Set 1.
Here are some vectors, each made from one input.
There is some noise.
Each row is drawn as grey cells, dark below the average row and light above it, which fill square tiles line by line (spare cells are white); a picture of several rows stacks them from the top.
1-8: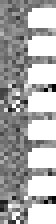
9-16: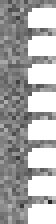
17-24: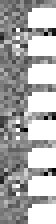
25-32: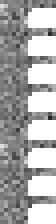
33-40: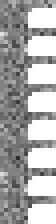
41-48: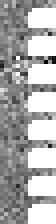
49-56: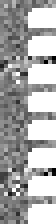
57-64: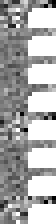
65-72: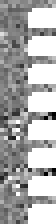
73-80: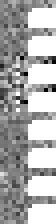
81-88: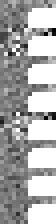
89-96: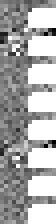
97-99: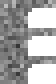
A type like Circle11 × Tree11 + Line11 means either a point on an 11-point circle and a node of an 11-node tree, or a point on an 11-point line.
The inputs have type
Bool × Bool × Bool × Bool + Circle8 + Unit.
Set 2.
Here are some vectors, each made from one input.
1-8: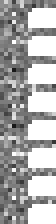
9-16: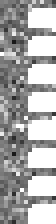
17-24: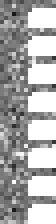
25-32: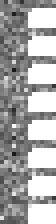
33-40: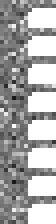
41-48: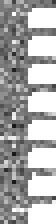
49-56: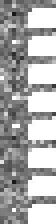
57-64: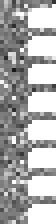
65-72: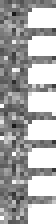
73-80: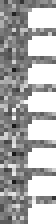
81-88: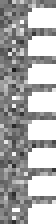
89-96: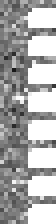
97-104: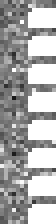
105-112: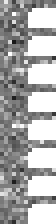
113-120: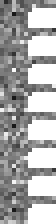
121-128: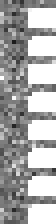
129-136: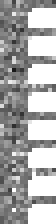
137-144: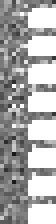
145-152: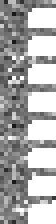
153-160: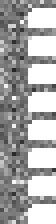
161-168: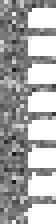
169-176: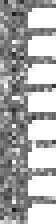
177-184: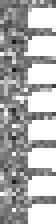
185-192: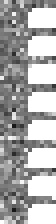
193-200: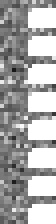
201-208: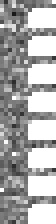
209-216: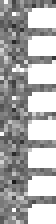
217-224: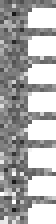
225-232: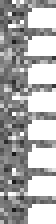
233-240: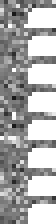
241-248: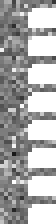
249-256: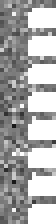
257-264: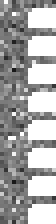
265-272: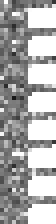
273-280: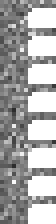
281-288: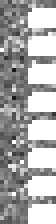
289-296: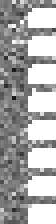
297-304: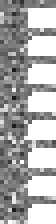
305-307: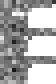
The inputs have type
Bool × Bool × Bool + Tree9.
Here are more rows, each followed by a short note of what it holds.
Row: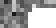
three true/false values
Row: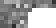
a node of a 9-node tree
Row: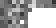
three true/false values
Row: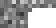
three true/false values
